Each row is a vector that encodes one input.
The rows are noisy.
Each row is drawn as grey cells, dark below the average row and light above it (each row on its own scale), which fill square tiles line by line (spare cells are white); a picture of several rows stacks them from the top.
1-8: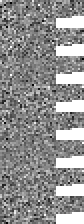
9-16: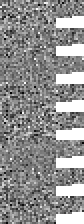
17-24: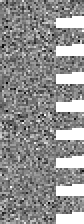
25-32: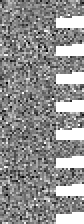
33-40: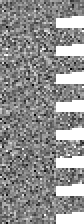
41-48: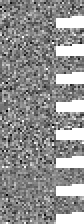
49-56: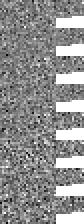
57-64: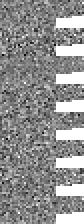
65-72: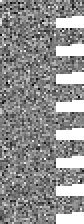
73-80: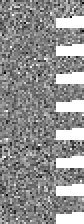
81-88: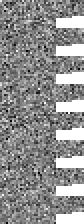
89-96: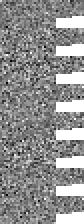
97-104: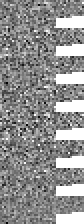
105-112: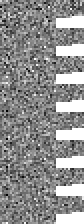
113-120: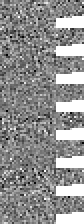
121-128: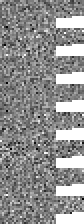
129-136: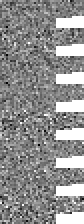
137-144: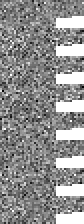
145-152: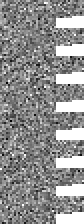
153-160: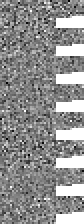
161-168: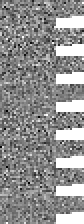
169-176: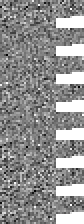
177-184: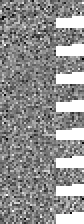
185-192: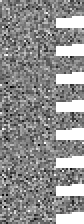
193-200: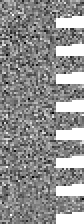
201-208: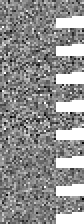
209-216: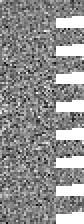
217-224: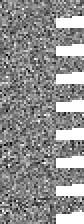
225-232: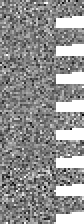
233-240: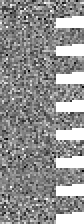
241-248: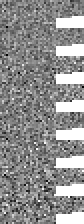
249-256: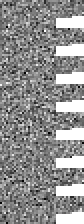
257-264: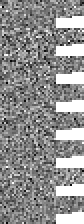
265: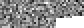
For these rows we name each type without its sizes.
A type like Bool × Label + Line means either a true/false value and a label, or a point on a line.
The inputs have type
Bool × Bool × Bool + List(Line).
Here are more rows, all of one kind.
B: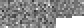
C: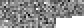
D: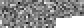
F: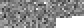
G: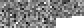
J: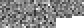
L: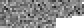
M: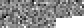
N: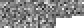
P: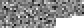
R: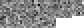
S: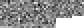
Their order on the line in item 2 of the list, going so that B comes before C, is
J, B, R, M, P, D, N, L, S, C, F, G.
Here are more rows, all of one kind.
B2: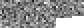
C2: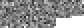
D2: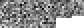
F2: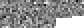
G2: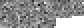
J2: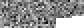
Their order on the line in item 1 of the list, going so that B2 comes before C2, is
B2, J2, D2, F2, C2, G2.
